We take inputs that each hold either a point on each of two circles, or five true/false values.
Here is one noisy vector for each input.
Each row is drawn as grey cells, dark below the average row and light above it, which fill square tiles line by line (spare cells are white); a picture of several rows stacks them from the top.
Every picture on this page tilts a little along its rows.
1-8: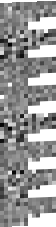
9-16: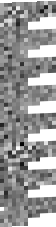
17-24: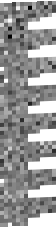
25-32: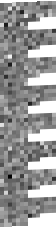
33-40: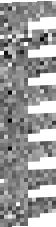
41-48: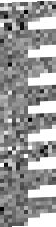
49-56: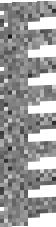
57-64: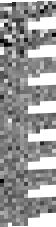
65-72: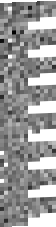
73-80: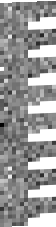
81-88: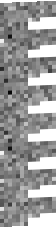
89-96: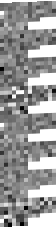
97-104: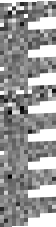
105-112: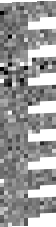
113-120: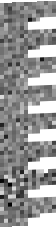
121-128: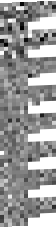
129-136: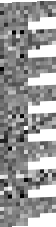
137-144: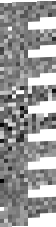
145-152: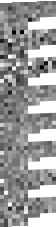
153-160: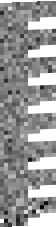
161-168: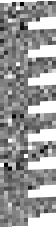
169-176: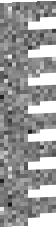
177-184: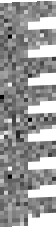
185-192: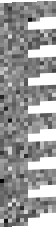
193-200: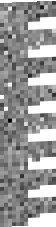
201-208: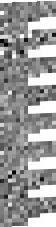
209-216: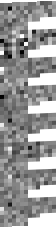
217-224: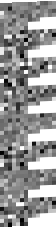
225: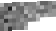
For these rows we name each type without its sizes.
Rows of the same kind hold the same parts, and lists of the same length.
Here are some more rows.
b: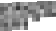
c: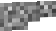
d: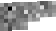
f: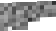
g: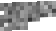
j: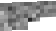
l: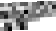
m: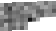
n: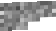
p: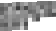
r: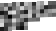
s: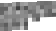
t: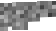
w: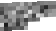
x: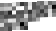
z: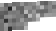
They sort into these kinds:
b, c, d, f, g, j, m, n, p, s, t, z
l, r, w, x

